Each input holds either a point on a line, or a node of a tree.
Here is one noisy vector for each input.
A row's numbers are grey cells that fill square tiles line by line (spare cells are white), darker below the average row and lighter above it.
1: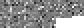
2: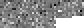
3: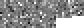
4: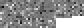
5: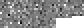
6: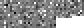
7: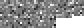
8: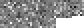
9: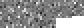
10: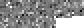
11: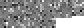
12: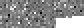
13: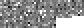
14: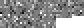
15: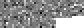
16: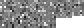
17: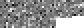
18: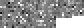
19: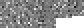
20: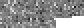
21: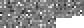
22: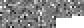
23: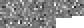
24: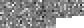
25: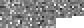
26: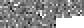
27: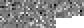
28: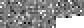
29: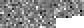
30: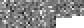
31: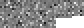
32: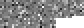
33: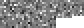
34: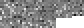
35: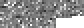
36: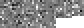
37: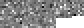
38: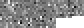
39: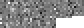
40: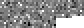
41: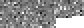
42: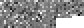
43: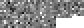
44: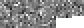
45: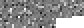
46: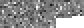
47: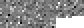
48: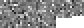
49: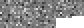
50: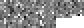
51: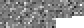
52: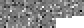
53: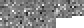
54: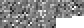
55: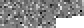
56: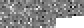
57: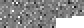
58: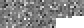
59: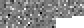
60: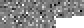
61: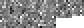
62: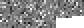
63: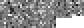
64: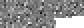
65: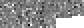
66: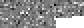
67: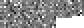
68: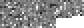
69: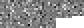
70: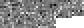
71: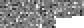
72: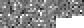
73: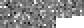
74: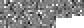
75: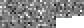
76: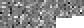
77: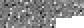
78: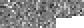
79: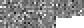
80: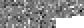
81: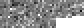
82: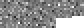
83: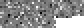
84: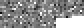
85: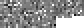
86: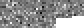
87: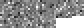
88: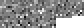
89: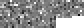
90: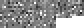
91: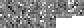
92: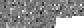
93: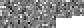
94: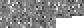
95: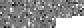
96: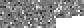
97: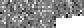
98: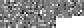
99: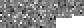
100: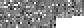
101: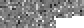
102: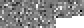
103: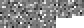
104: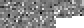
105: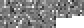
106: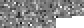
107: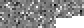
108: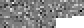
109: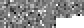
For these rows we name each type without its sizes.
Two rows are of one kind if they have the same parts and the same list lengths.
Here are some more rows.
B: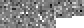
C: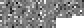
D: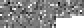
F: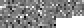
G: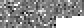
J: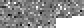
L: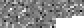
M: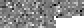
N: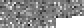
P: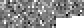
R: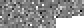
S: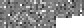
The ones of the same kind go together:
B, J, L, M, N, R
C, D, F, G, P, S

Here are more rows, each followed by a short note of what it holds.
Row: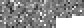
a node of a tree
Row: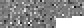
a point on a line
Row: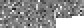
a point on a line
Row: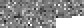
a point on a line
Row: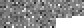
a point on a line
